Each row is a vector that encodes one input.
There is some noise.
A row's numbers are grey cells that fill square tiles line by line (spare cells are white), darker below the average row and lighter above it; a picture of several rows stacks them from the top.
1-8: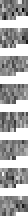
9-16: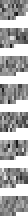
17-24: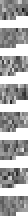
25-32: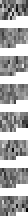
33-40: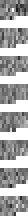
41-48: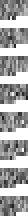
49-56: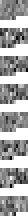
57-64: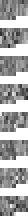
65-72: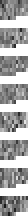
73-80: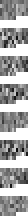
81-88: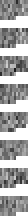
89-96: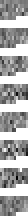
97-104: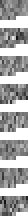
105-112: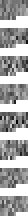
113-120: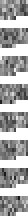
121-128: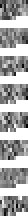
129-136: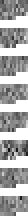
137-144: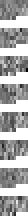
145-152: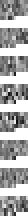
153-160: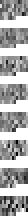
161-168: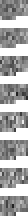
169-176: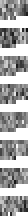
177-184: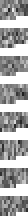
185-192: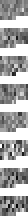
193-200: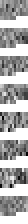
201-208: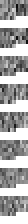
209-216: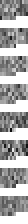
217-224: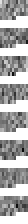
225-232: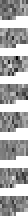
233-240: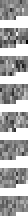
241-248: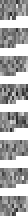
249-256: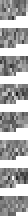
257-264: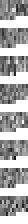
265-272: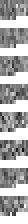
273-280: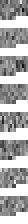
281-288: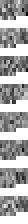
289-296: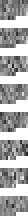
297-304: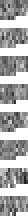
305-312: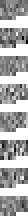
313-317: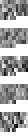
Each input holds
a true/false value, together with either a point on an 8-point line, or a point on a 15-point line.
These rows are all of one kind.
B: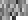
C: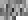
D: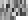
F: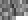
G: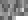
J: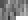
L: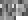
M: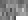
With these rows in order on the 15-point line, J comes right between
D and G.
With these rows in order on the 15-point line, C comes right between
D and L.
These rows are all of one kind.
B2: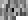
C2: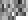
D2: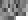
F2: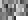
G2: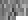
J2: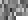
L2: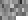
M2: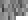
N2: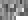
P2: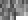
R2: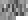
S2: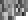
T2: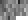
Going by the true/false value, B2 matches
F2, G2, N2 and R2.
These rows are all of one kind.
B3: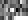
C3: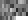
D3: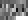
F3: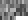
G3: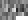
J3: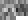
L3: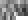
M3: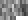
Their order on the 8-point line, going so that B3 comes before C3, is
M3, L3, J3, B3, G3, D3, C3, F3.
